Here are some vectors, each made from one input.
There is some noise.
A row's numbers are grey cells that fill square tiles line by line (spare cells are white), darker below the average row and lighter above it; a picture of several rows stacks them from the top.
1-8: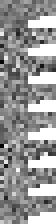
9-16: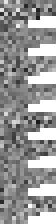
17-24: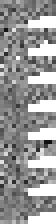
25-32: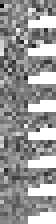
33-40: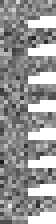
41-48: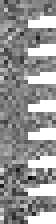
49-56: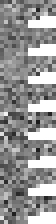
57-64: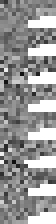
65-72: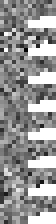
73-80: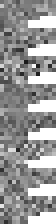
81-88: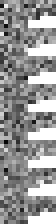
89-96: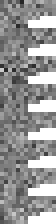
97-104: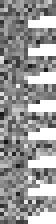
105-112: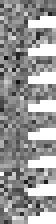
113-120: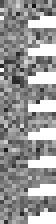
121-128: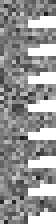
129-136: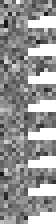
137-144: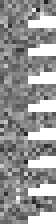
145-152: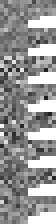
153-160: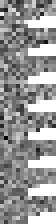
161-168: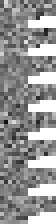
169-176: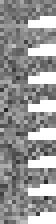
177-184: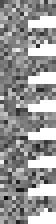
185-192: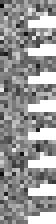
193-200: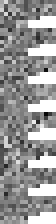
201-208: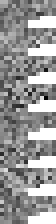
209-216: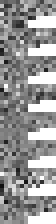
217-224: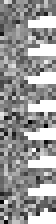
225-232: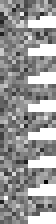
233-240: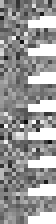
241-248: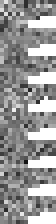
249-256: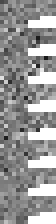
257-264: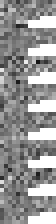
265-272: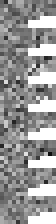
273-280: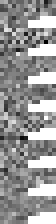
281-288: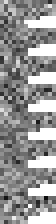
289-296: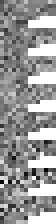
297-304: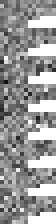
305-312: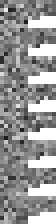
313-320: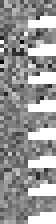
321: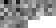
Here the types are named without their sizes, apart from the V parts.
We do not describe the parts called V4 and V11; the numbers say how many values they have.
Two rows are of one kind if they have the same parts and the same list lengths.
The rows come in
2 kinds.
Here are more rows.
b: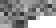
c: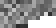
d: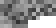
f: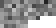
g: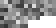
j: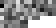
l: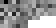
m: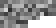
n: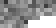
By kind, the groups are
b, d, l, m, n
c, f, g, j

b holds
a point on a line, a true/false value and a value of V4.
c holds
a point on a line and a value of V11.
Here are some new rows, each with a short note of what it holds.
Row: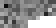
a point on a line, a true/false value and a value of V4
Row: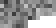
a point on a line, a true/false value and a value of V4
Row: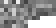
a point on a line and a value of V11
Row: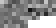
a point on a line, a true/false value and a value of V4
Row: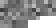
a point on a line, a true/false value and a value of V4
